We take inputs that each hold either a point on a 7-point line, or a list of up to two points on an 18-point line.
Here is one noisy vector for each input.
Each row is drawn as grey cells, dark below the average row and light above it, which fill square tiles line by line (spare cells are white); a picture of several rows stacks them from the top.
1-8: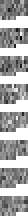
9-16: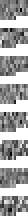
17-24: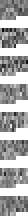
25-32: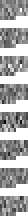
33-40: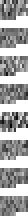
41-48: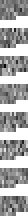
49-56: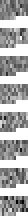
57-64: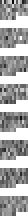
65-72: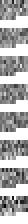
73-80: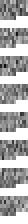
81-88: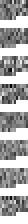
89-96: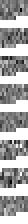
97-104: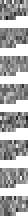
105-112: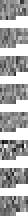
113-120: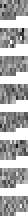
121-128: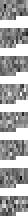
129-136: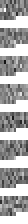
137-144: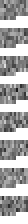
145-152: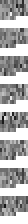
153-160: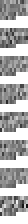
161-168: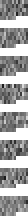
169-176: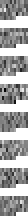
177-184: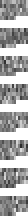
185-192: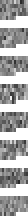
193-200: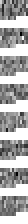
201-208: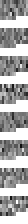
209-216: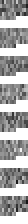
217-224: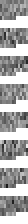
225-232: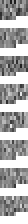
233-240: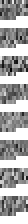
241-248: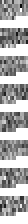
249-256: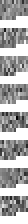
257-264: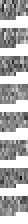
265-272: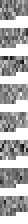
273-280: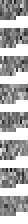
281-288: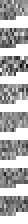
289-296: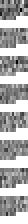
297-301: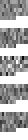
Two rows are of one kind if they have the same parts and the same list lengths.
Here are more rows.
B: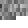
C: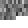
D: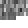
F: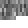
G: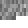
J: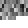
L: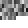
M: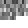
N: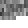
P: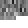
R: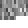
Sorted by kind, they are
B, G, P
C, F, N, R
D, M
J, L

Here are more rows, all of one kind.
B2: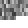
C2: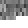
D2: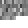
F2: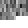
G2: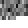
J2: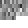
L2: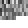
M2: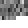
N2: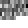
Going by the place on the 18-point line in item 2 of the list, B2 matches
C2 and G2.
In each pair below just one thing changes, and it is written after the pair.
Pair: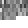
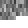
the place on the 18-point line in item 1 of the list
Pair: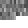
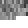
the place on the 18-point line in item 1 of the list
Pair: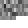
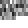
the place on the 18-point line in item 2 of the list
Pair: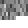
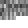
the place on the 18-point line in item 1 of the list
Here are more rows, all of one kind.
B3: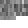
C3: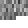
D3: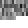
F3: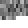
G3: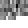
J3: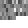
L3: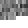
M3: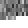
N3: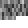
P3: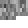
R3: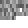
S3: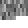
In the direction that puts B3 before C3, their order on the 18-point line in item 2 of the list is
P3, J3, R3, B3, D3, L3, N3, S3, C3, G3, M3, F3.
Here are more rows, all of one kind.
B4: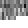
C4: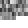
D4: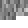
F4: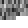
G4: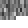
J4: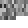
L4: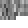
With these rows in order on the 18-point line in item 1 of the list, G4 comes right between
B4 and F4.
